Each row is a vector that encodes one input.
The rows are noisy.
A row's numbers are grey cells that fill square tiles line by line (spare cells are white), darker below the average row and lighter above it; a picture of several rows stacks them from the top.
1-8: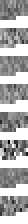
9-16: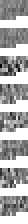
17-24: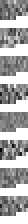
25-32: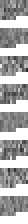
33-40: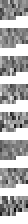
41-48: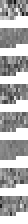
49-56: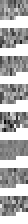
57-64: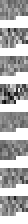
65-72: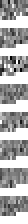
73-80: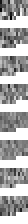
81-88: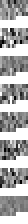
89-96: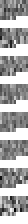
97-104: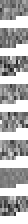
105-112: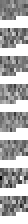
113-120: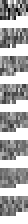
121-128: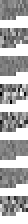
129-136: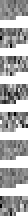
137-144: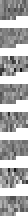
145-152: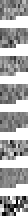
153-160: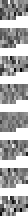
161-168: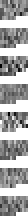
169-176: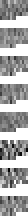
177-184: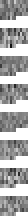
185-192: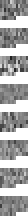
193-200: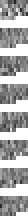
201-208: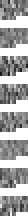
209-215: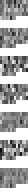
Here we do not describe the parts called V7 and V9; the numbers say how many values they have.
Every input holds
a true/false value and a value of V9, together with either a node of an 8-node tree, or a value of V7.
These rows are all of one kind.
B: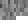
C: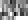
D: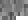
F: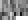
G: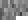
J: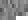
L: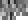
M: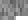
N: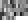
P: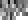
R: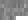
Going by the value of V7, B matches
J, M and P.
